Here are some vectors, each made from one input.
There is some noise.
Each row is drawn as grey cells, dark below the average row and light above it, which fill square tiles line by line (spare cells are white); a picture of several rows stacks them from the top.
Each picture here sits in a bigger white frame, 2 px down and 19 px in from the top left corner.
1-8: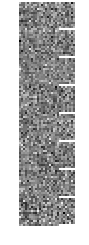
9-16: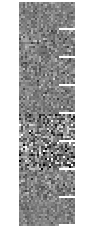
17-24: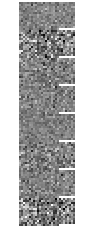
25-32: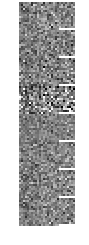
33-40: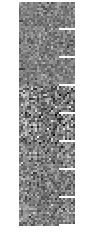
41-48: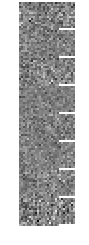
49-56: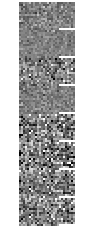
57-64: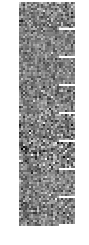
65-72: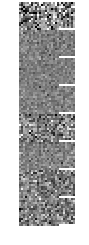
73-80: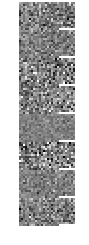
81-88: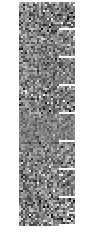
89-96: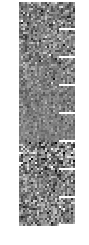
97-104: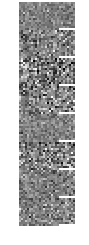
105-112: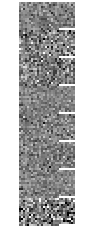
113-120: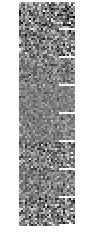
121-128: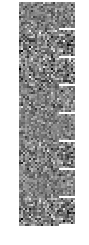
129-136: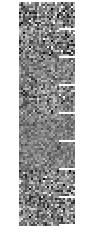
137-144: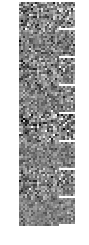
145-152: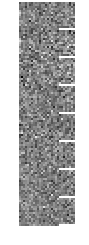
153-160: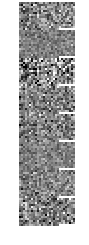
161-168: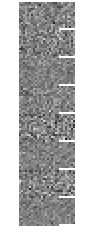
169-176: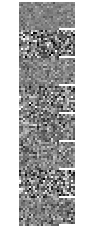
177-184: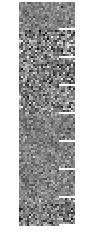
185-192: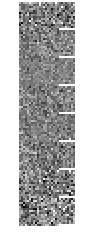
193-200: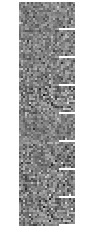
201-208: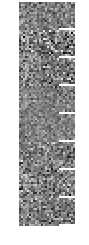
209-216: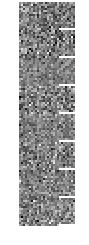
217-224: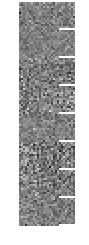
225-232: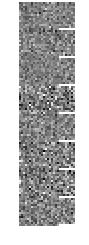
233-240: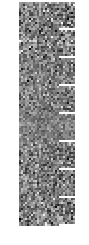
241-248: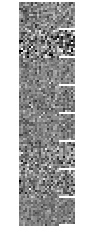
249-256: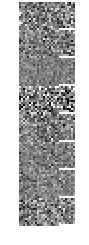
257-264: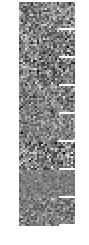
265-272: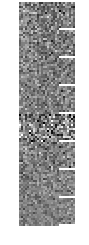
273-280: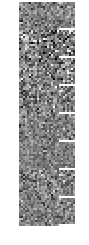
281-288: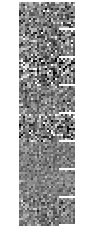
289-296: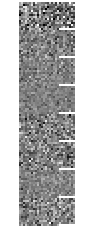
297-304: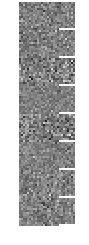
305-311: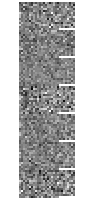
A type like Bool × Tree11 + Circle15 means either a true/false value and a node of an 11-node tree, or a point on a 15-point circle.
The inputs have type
(Bool × Line8 + Circle6) × (Circle16 + Unit).
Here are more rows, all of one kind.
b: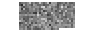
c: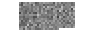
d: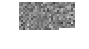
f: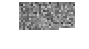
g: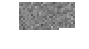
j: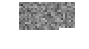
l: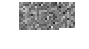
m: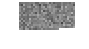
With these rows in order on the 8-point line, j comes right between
l and m.
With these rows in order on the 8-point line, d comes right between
g and m.
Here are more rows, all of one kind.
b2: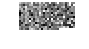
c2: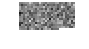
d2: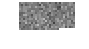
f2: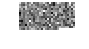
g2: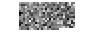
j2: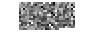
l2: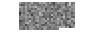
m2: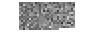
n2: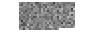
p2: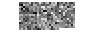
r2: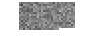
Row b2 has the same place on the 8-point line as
f2 and r2.
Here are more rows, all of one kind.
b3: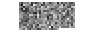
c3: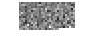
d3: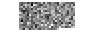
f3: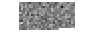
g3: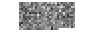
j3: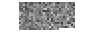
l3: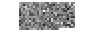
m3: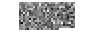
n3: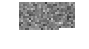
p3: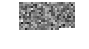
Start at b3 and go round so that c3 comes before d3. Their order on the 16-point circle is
b3, j3, c3, n3, f3, d3, p3, g3, l3, m3.
